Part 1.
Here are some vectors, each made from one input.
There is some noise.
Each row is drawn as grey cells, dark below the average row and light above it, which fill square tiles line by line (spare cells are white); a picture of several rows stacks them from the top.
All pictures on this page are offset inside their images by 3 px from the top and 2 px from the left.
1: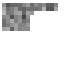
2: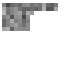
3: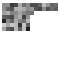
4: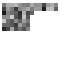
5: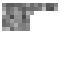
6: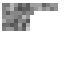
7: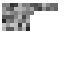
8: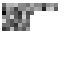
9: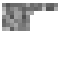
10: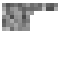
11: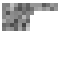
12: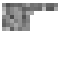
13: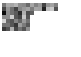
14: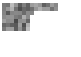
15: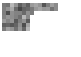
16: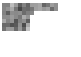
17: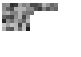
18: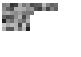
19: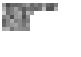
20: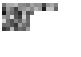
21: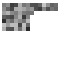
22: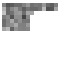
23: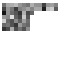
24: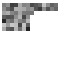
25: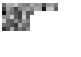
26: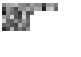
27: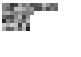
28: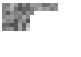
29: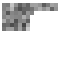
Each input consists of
a point on a 4-point line.
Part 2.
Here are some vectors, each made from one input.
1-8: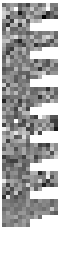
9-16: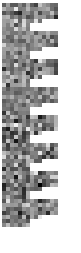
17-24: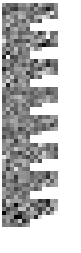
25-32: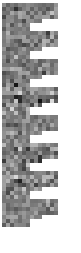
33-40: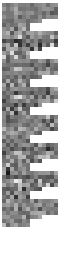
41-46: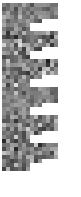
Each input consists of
either a fixed value, or a node of a 9-node tree.
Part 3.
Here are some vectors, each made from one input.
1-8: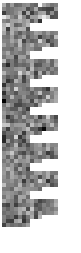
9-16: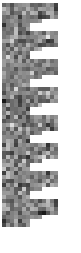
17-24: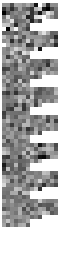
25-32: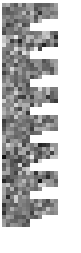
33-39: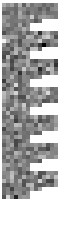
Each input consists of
a node of an 8-node tree.
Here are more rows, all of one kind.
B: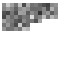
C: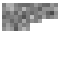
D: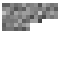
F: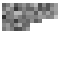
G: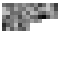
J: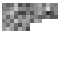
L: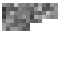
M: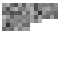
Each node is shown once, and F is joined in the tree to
C and D.
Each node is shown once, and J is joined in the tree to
C and L.
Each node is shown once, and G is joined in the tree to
D.
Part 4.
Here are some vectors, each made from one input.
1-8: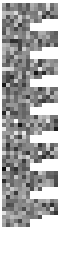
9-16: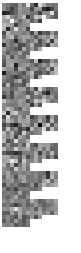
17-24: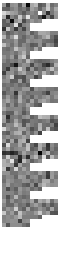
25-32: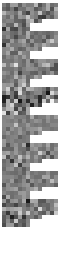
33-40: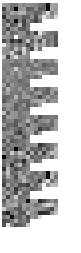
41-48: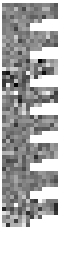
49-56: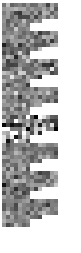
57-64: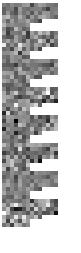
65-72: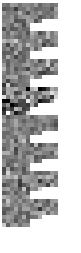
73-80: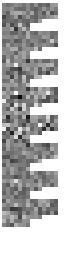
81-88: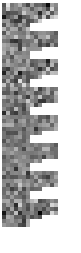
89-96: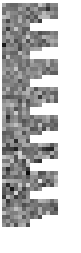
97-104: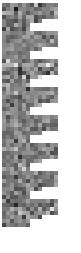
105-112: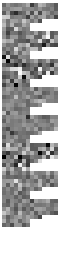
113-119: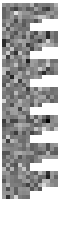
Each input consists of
either a fixed value, or a node of a 10-node tree.
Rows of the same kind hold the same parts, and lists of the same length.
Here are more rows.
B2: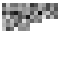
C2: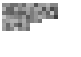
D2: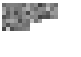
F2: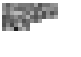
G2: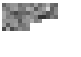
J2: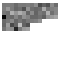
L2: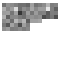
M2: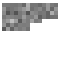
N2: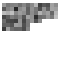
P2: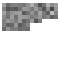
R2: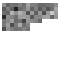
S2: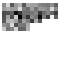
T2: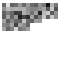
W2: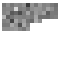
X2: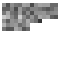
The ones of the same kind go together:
B2, C2, D2, F2, G2, J2, L2, M2, N2, P2, R2, T2, W2, X2
S2

